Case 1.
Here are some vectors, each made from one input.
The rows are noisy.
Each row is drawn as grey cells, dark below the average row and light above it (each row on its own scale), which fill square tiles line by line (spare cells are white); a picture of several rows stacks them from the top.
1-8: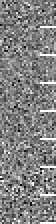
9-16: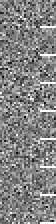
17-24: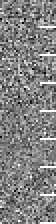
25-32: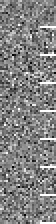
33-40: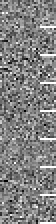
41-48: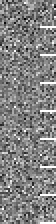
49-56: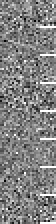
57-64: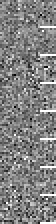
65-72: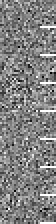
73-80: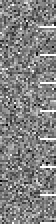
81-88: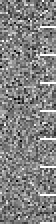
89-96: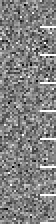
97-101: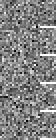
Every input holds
a point on a 15-point circle.
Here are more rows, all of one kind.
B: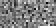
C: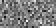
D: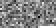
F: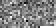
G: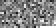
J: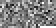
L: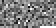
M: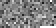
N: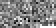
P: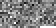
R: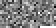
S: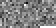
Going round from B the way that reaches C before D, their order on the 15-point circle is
B, C, L, R, N, G, D, J, S, P, F, M.
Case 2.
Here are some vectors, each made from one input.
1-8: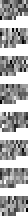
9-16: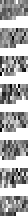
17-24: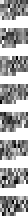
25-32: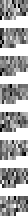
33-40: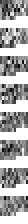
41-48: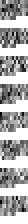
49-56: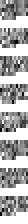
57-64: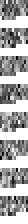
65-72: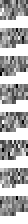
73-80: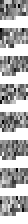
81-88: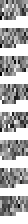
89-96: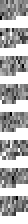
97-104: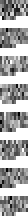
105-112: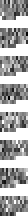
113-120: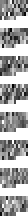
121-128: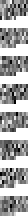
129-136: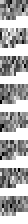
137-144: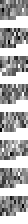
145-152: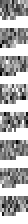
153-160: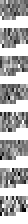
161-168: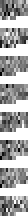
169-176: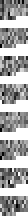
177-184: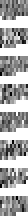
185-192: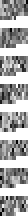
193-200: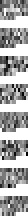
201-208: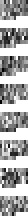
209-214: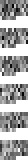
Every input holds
one of 5 labels.
